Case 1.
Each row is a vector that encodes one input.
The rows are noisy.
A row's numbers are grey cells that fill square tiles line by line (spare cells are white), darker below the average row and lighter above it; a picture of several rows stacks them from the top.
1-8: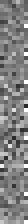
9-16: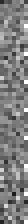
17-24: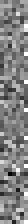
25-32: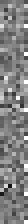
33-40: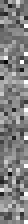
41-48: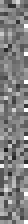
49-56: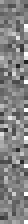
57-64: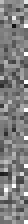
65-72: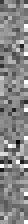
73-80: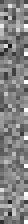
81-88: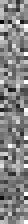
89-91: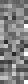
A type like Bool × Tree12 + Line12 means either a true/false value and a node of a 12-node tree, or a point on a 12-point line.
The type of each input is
Label7 + Line9.
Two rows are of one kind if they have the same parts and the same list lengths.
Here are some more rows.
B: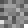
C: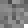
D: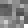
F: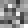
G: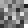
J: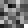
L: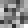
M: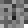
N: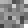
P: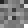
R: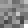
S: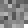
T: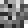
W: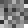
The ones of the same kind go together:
B, C, D, J, M, P, S, W
F, G, L, N, R, T

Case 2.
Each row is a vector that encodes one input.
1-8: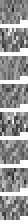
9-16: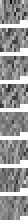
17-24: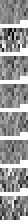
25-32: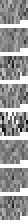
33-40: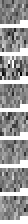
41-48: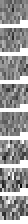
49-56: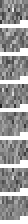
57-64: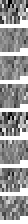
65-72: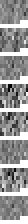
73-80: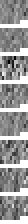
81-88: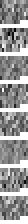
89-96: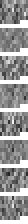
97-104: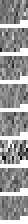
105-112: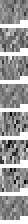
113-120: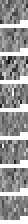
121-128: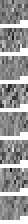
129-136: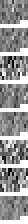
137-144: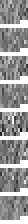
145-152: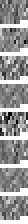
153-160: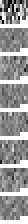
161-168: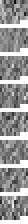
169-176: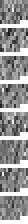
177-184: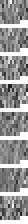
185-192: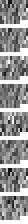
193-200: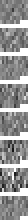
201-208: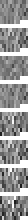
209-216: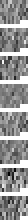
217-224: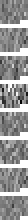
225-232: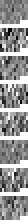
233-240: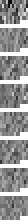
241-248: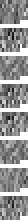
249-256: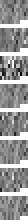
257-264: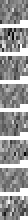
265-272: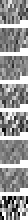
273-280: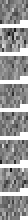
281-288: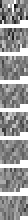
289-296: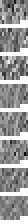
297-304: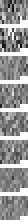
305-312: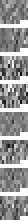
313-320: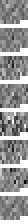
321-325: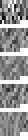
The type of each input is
Bool × Line7.
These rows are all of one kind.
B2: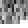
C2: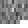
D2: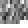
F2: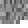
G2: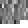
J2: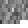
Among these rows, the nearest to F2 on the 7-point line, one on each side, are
B2 and D2.
